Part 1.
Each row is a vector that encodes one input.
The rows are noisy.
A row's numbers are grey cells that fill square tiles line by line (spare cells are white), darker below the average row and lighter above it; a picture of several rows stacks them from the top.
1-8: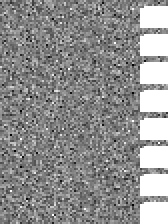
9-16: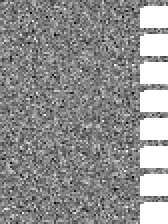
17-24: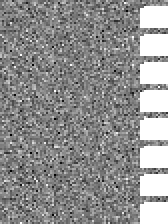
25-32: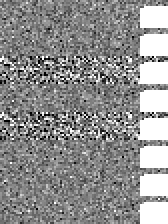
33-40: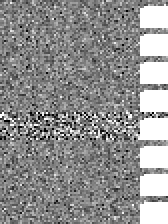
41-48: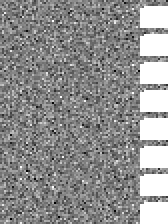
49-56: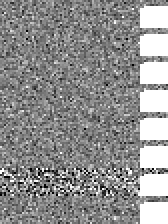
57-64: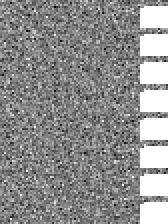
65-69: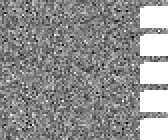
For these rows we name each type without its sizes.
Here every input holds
either a point on a circle and a true/false value, or a fixed value.
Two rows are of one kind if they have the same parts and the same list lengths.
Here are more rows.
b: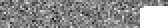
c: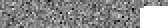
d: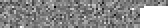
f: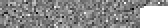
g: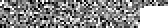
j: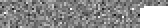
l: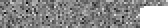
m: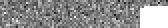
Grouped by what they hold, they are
b, c, d, f, j, l, m
g

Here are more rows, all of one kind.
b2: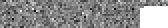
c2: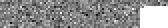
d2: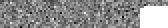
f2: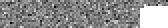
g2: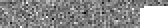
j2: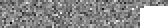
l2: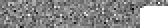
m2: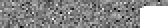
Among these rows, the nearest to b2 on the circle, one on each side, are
f2 and g2.
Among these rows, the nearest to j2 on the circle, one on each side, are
d2 and l2.
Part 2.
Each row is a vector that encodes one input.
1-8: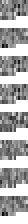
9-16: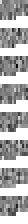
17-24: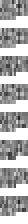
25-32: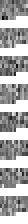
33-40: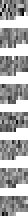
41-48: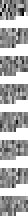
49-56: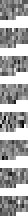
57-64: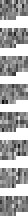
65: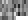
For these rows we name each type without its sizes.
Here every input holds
a list of points on a line.
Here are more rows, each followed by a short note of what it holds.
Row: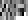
the empty list
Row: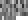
a list of two items
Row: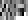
the empty list
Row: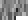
a list of two items
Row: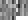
a list of one item
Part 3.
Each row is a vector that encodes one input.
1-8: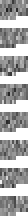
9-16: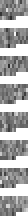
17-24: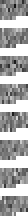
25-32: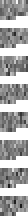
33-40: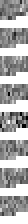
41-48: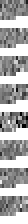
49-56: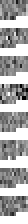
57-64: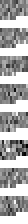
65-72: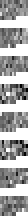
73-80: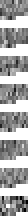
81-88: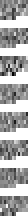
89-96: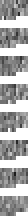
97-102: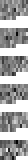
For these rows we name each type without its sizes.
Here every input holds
either a fixed value, or two labels.
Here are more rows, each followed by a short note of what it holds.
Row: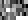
a fixed value
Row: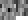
two labels
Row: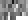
two labels
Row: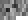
two labels
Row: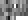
two labels
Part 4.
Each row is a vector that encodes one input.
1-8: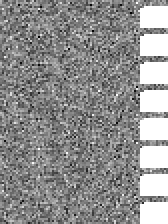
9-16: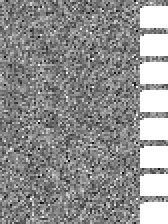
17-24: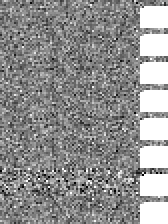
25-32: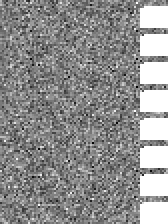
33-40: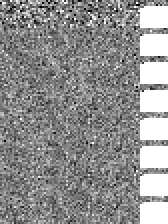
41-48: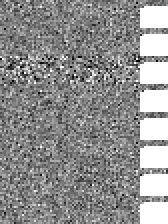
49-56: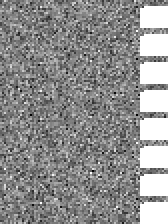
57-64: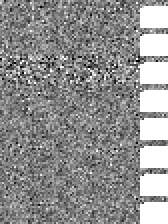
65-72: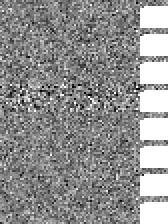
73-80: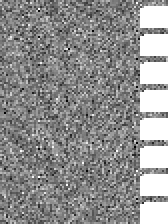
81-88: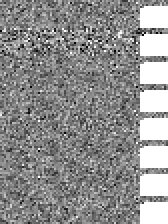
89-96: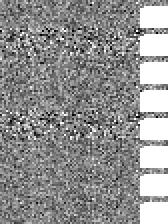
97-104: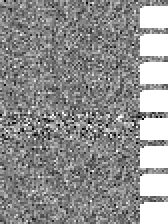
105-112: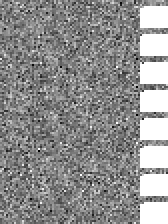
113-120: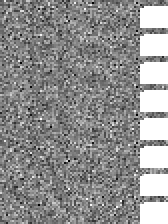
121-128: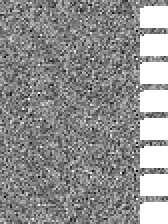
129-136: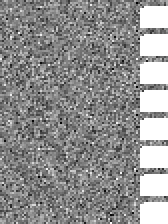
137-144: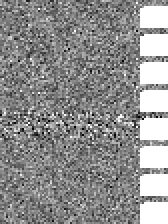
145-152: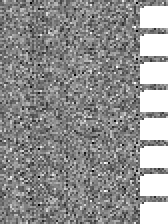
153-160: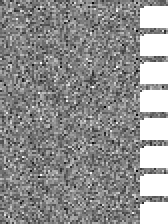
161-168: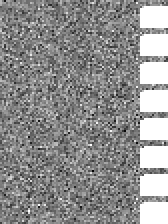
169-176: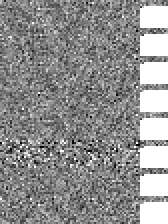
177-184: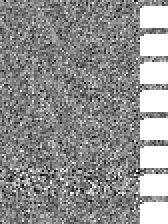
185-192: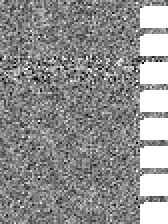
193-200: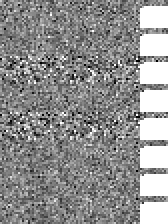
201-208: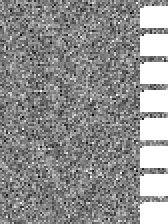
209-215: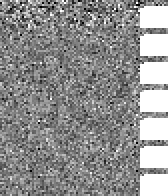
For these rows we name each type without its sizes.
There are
2 kinds of row.
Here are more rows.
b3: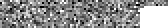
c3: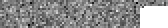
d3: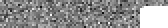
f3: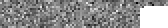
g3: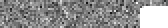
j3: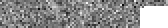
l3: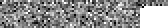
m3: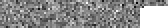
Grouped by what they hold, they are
b3, l3
c3, d3, f3, g3, j3, m3

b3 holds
a true/false value.
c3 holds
a point on a circle and a true/false value.
